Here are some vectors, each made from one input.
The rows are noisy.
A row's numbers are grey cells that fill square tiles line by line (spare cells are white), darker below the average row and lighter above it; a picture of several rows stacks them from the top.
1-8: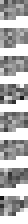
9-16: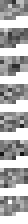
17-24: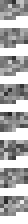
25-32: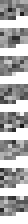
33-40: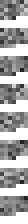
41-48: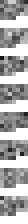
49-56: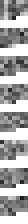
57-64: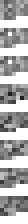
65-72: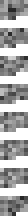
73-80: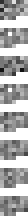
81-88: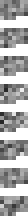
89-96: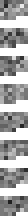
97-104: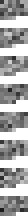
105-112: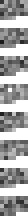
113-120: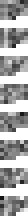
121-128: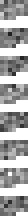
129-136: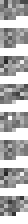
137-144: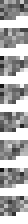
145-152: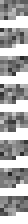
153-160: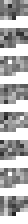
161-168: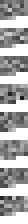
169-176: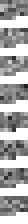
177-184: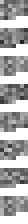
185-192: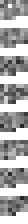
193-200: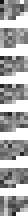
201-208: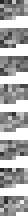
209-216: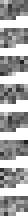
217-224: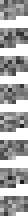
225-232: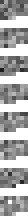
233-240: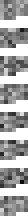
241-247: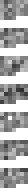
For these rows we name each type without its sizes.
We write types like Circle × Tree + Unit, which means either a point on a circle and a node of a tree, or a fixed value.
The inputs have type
(Circle + Unit) × Label.
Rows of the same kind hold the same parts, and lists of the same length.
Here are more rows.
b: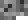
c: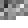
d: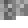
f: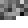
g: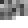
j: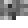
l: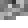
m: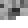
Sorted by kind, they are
b, f, g, j, m
c, d, l

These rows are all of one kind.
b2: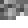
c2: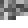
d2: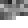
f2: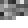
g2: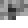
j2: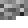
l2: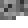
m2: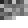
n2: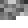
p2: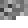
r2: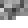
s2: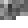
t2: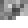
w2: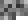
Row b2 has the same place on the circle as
n2, p2 and t2.
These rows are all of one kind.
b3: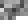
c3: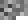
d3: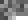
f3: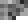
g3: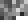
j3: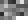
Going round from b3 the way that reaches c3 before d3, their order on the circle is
b3, f3, c3, d3, j3, g3.
